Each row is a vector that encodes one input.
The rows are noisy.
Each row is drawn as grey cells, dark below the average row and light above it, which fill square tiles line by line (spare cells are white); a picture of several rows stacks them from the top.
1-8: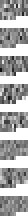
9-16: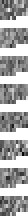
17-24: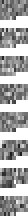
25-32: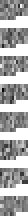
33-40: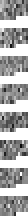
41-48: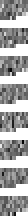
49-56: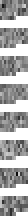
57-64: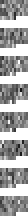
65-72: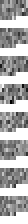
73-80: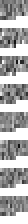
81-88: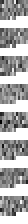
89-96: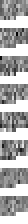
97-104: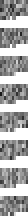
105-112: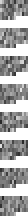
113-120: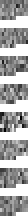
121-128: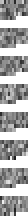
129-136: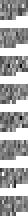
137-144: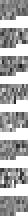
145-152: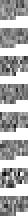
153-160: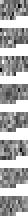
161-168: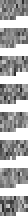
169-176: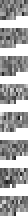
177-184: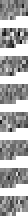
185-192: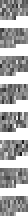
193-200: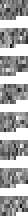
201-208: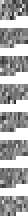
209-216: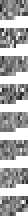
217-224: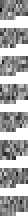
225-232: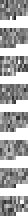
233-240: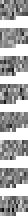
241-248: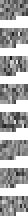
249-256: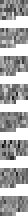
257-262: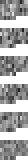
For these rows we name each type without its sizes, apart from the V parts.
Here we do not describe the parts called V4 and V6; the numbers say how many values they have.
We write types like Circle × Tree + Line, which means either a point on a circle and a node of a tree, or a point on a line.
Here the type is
(Bool × Bool × Bool + V4) × Line × V6.
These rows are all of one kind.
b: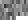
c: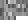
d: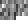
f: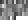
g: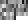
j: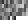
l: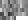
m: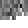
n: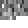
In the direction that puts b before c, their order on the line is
b, n, c, l, j, f, d, m, g.
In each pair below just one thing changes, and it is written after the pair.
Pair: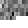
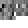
one of the three true/false values
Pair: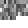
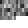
one of the three true/false values
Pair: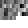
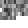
the value of V6
